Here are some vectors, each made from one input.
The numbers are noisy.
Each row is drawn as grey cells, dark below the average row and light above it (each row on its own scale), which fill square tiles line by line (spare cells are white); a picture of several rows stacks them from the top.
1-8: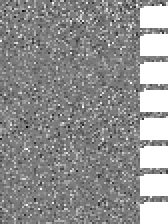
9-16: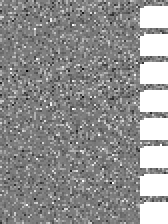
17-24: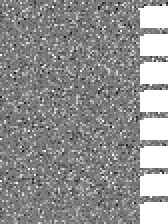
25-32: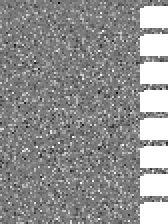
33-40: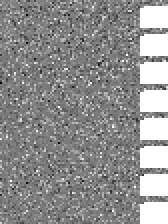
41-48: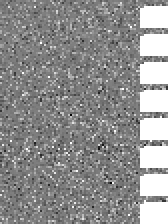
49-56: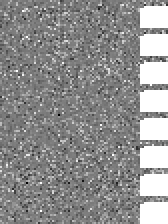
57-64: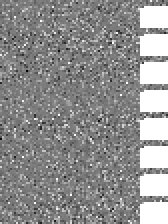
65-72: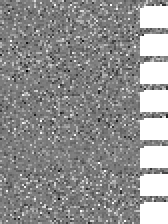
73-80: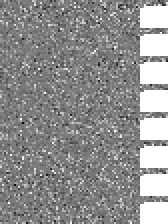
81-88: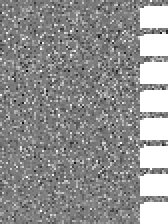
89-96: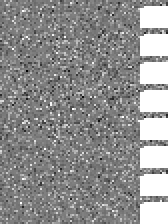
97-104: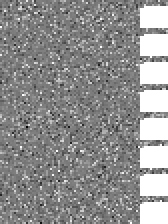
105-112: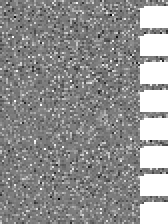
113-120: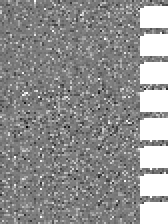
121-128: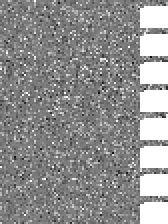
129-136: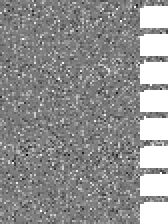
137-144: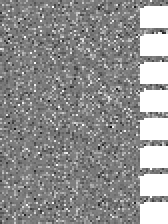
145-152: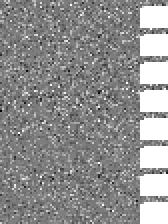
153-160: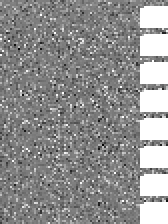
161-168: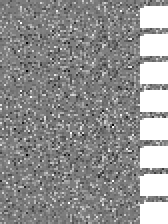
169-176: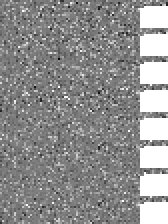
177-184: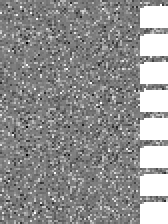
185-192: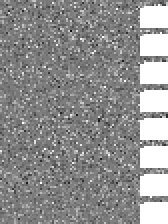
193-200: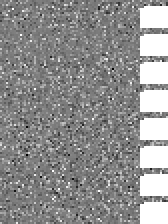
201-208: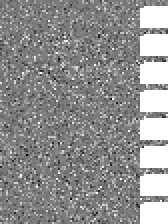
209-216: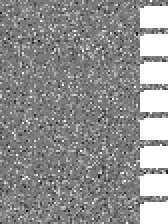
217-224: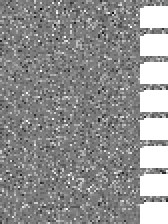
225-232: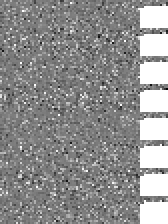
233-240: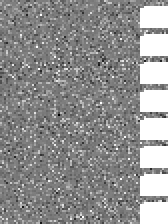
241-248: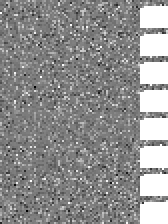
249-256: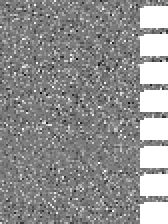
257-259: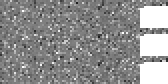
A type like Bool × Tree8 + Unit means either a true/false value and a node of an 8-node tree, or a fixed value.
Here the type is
Bool × Bool × Bool × (Circle14 + Unit) + Circle10.
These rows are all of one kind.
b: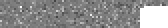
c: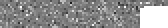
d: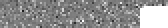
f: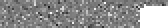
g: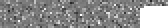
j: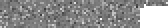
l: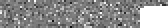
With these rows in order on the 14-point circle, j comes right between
c and d.
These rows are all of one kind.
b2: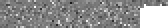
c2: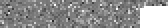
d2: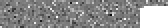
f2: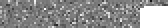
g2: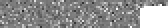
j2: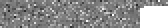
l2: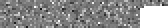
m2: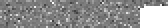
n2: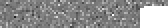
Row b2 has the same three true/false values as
c2, g2 and m2.
